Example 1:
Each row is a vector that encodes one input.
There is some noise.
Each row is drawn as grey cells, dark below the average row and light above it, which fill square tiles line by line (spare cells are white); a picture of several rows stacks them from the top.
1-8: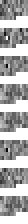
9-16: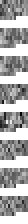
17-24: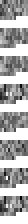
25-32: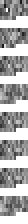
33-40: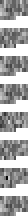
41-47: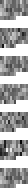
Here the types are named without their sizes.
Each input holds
three true/false values.
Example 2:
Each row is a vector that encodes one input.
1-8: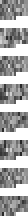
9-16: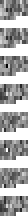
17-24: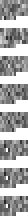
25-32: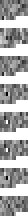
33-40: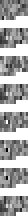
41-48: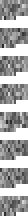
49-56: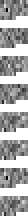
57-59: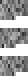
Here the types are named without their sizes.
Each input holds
three true/false values.
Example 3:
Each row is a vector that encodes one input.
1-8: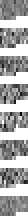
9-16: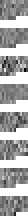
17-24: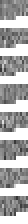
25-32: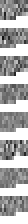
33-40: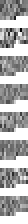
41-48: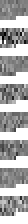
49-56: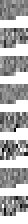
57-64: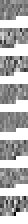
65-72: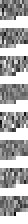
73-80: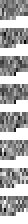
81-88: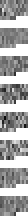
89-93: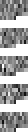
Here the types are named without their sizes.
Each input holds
four true/false values.
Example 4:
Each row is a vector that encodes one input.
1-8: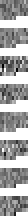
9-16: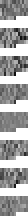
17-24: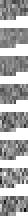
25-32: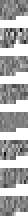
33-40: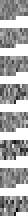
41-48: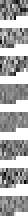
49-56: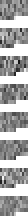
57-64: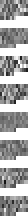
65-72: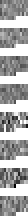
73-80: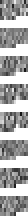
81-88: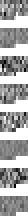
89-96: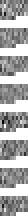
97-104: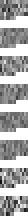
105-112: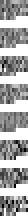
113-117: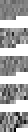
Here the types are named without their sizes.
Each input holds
four true/false values.
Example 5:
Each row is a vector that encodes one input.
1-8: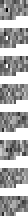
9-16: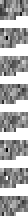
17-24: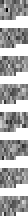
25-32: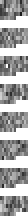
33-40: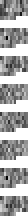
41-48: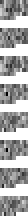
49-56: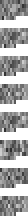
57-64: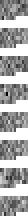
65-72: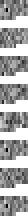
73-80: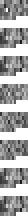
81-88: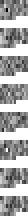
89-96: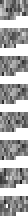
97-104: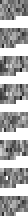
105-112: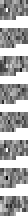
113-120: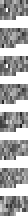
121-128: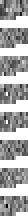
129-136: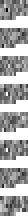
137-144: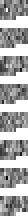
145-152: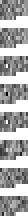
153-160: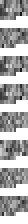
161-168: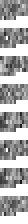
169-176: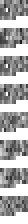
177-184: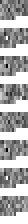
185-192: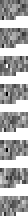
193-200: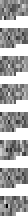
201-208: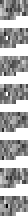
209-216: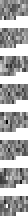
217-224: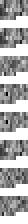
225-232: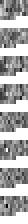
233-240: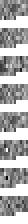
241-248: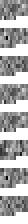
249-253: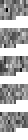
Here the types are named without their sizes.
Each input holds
three true/false values.
